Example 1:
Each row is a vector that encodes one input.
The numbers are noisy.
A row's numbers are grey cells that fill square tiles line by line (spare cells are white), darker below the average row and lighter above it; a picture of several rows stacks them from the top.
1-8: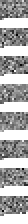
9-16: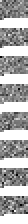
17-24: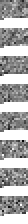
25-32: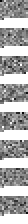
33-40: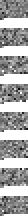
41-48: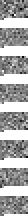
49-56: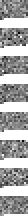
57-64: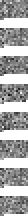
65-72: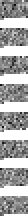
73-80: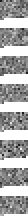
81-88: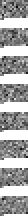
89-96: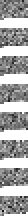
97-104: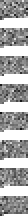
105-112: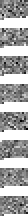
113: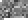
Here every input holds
a point on a 7-point line, together with either a fixed value, or four true/false values.
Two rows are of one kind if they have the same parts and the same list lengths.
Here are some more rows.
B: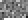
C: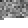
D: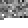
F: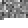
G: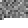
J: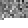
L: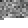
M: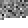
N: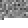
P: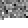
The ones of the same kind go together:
B, C, D, F, G, J, L, N, P
M

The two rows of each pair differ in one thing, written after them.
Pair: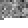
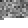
one of the four true/false values
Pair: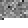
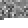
one of the four true/false values
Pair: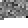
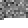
one of the four true/false values
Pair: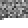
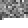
the place on the 7-point line
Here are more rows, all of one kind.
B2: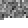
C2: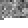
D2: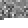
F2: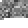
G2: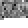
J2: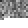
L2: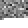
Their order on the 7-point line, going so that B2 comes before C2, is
G2, B2, J2, C2, L2, D2, F2.
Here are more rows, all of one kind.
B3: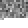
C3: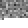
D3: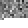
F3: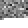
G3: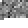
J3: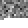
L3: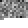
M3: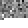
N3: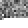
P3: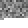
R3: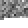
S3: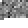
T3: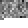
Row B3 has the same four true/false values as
J3 and P3.
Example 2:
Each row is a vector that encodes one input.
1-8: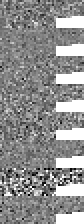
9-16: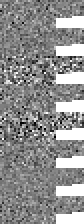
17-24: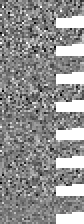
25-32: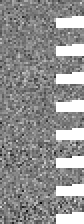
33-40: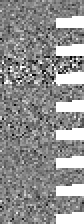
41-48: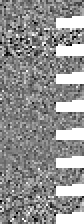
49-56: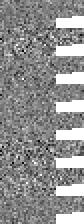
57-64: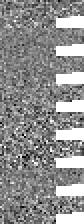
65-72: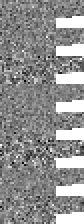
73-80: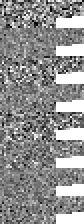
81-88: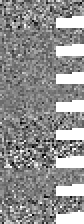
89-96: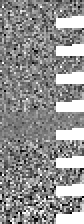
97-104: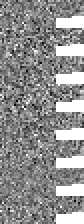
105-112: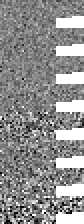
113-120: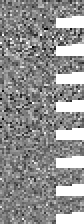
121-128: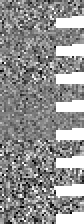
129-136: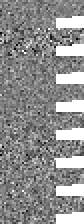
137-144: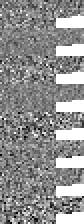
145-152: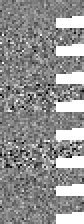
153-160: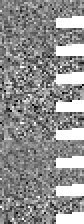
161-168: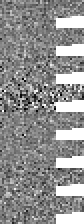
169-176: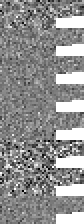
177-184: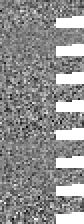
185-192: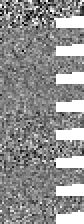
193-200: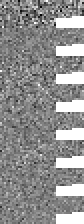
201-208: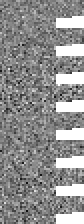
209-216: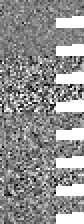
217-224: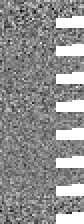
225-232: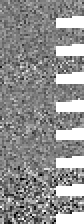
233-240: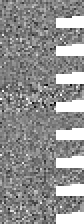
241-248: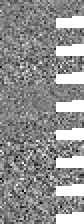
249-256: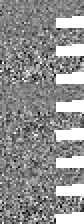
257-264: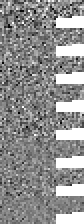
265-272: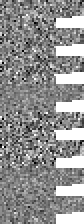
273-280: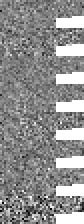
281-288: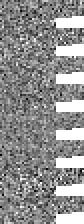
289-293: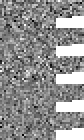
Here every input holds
a list of up to two points on a 13-point circle.
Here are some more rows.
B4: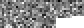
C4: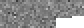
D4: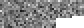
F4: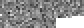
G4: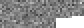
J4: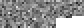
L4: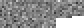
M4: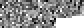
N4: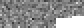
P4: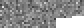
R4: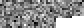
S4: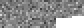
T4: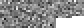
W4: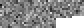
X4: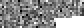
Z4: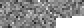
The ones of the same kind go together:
B4, C4, D4, F4, G4, M4, N4, P4, S4, W4, X4, Z4
J4, L4, R4
T4

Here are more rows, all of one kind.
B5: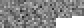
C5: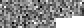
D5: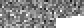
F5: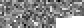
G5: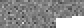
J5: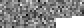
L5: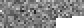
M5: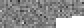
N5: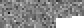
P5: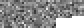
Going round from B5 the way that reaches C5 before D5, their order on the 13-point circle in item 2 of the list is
B5, C5, D5, G5, P5, N5, J5, L5, M5, F5.
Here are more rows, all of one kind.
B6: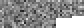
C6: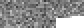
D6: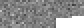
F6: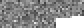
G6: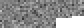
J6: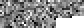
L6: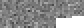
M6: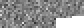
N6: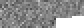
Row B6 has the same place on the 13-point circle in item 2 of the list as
C6, D6 and G6.
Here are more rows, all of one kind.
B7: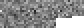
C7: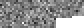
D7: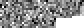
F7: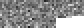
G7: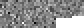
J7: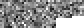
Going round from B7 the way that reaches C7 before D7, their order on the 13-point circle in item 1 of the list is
B7, C7, F7, J7, G7, D7.
